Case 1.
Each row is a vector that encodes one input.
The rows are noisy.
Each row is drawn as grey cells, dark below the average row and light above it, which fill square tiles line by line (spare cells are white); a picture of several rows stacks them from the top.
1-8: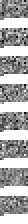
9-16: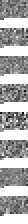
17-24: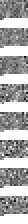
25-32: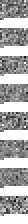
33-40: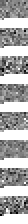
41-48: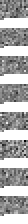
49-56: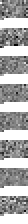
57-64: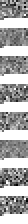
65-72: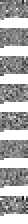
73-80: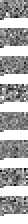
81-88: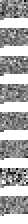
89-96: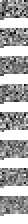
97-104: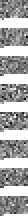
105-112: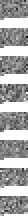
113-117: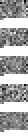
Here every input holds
either a point on a 9-point line, or a point on an 11-point line.
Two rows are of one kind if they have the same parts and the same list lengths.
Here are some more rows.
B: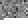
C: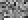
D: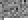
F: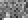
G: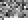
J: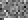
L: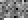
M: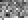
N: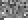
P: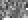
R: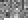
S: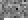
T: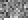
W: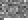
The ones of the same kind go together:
B, D, F, L, P, S
C, G, J, M, N, R, T, W

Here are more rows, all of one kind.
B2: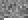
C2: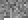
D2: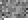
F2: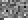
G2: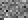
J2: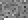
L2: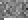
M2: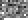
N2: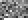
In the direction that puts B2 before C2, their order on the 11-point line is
F2, L2, G2, M2, N2, B2, C2, J2, D2.
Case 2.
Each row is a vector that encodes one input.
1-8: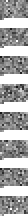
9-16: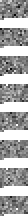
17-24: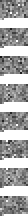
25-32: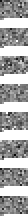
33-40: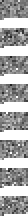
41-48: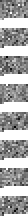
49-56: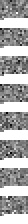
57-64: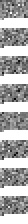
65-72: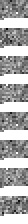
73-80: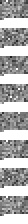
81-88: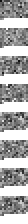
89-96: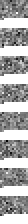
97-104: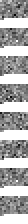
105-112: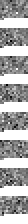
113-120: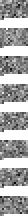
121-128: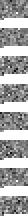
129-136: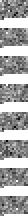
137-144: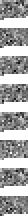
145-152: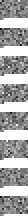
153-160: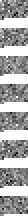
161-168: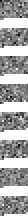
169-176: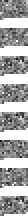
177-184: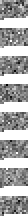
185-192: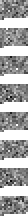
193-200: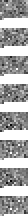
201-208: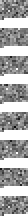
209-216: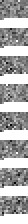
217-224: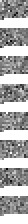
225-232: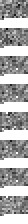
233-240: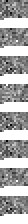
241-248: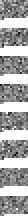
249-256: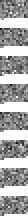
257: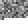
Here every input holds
either a point on a 10-point circle, or a point on a 5-point line.
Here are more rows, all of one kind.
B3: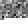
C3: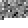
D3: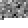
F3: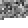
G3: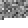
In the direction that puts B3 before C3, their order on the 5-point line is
B3, D3, C3, G3, F3.
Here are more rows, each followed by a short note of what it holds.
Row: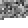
a point on a 5-point line
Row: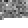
a point on a 10-point circle
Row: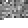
a point on a 10-point circle
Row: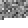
a point on a 5-point line
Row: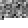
a point on a 5-point line
